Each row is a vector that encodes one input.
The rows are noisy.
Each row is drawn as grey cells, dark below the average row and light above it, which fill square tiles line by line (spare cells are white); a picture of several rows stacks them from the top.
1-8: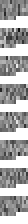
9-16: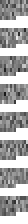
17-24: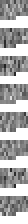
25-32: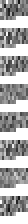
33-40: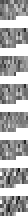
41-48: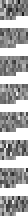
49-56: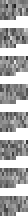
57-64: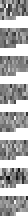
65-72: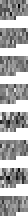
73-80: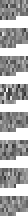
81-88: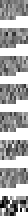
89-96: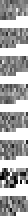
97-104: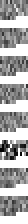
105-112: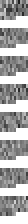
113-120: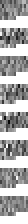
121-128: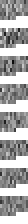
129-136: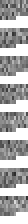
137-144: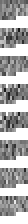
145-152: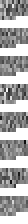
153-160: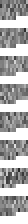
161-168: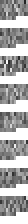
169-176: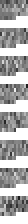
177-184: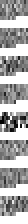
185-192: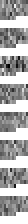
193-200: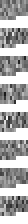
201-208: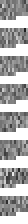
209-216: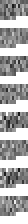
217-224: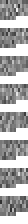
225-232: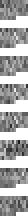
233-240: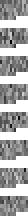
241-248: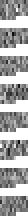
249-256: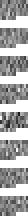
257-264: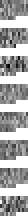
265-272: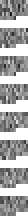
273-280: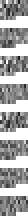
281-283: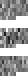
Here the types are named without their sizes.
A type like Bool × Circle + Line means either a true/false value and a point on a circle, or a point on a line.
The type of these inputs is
List(Line).
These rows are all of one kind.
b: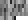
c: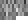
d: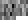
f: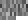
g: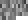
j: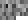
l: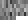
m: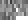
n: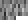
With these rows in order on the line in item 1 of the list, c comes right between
g and m.
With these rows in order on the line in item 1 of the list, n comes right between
b and l.
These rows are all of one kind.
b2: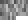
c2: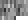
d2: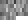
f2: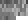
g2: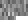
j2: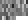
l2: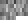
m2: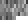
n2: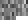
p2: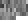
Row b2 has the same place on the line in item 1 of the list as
d2 and l2.
